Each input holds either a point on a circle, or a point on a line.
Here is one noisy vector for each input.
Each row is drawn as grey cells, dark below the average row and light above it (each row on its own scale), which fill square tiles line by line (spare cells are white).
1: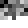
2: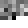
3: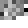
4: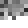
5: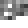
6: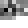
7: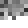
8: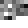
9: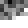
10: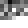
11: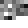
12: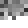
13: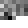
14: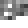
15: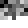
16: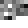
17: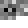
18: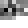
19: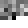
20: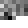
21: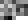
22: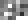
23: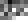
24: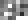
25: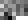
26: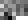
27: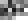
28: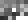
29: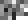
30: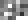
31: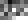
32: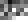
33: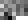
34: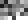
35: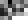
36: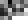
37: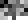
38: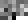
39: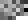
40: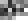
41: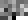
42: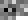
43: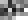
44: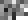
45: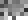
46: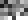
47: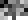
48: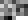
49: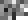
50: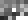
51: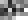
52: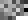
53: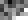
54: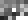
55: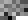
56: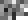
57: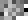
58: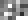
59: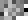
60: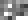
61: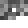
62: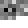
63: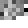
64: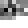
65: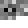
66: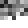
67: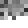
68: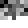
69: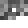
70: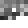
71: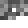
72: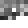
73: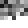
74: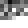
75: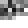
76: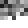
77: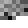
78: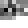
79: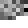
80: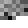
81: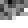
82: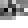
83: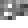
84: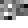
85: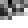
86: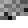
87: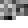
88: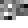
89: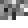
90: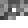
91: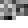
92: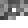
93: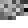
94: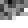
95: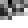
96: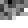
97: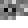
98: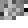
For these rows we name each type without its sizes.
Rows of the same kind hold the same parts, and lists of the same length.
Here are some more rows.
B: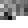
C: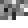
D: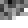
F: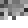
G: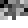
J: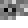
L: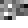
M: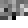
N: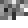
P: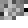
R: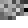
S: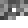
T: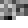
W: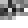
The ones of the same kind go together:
B, F, G, L, P, R, T
C, D, J, M, N, S, W

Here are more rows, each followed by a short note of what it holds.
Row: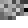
a point on a line
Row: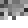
a point on a line
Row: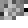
a point on a line
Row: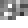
a point on a line
